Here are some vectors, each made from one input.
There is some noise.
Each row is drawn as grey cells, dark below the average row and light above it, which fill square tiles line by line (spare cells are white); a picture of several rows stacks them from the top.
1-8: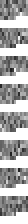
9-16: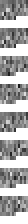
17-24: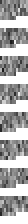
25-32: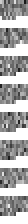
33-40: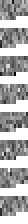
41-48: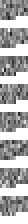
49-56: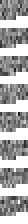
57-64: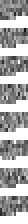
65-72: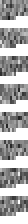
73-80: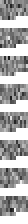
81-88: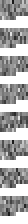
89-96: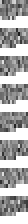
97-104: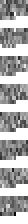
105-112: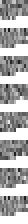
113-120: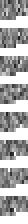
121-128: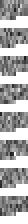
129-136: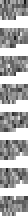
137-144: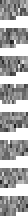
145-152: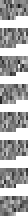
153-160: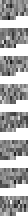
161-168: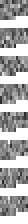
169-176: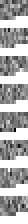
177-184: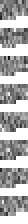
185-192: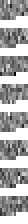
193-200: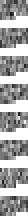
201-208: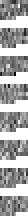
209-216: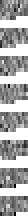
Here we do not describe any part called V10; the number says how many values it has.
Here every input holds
either a point on a 15-point line, or three true/false values, or a value of V10.
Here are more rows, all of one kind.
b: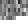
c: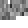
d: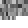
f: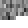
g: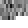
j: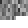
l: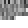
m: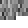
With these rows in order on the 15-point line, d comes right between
g and l.
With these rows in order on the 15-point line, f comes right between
c and g.
